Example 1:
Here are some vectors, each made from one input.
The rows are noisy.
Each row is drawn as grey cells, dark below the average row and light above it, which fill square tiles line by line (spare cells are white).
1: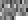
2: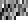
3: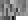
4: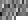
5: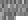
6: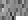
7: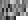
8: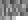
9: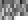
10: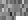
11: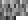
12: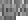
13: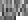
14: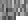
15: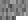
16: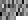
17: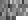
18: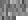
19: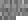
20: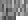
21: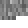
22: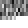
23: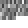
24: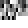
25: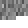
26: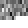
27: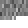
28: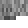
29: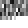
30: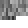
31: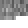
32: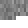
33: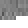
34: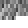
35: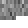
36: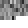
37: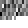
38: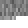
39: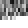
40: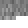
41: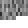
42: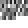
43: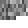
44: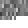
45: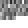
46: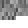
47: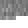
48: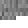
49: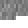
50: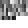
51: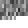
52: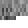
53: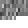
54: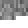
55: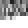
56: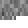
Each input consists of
a list of up to two points on a 6-point line.
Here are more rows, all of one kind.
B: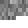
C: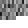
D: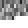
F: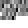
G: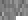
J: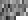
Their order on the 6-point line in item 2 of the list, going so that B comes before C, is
J, B, F, G, D, C.
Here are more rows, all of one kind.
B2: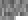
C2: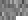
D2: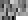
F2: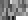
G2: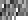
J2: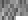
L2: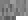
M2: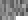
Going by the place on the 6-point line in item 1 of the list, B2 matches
C2 and J2.
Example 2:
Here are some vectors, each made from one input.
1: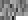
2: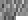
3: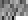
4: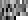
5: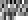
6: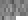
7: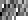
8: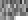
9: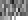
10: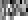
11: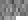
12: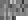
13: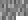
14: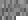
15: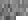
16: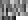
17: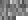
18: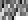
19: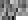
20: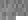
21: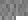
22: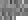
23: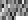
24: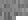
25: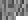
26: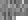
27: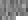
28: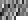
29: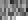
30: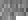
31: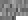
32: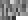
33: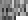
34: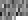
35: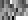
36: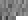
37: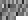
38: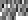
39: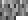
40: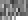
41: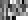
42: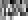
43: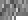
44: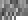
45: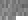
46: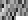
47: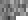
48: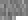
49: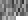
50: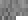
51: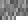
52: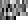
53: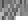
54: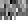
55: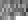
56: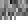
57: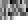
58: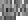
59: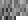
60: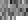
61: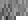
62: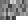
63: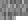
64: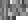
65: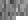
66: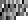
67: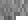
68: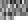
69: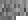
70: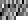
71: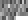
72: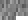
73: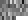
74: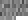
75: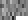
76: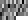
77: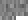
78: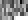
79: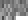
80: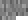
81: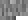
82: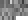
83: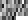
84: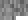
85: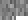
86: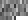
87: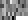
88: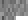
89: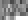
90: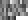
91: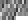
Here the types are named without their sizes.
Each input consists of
a list of points on a line.
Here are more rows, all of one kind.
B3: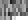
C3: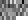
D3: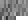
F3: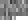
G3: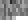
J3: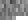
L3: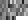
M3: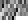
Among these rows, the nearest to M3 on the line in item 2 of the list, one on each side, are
B3 and F3.
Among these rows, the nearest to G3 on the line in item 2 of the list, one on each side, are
C3 and J3.
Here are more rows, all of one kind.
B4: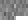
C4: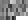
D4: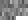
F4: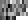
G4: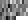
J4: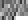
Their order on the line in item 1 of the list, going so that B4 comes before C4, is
J4, D4, B4, G4, C4, F4.
